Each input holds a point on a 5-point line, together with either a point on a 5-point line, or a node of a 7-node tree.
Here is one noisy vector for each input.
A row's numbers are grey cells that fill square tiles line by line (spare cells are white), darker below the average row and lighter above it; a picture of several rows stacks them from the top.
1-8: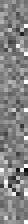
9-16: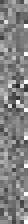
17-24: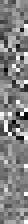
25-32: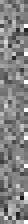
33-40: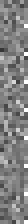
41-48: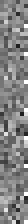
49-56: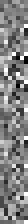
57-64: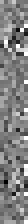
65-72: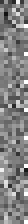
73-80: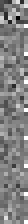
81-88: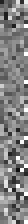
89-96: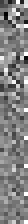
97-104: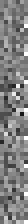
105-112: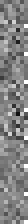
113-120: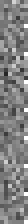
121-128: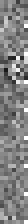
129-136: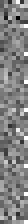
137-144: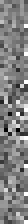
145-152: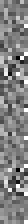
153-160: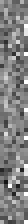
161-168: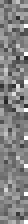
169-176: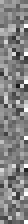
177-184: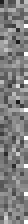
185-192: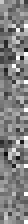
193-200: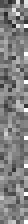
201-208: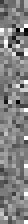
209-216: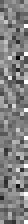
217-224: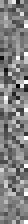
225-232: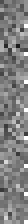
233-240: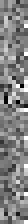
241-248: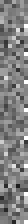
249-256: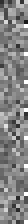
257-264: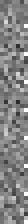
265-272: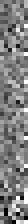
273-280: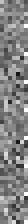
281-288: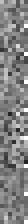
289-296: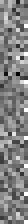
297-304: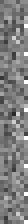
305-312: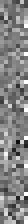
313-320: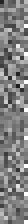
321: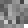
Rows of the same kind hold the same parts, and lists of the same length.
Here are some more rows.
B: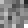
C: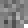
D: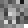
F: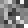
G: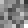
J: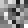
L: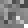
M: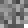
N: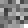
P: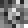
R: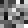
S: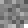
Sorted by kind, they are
B, D, G, J, N, S
C, F, L, M, P, R

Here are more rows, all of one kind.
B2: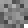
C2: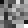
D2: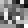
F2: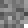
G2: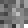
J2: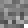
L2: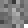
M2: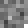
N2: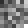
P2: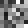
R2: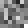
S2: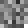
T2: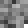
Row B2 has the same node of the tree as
R2 and T2.
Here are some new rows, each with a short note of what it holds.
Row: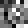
a point on a 5-point line and a node of a 7-node tree
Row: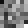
a point on a 5-point line and a node of a 7-node tree
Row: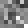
a point on a 5-point line and a node of a 7-node tree
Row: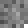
a point on a 5-point line and a node of a 7-node tree
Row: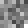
a point on each of two 5-point lines
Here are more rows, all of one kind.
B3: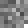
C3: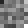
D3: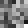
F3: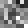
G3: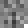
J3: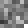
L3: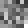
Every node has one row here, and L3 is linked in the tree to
B3 and C3.
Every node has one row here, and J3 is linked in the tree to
B3 and D3.
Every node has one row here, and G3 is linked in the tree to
B3 and F3.
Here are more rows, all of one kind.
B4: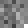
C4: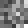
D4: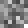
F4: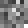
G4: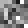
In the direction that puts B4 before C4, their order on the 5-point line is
B4, F4, C4, G4, D4.
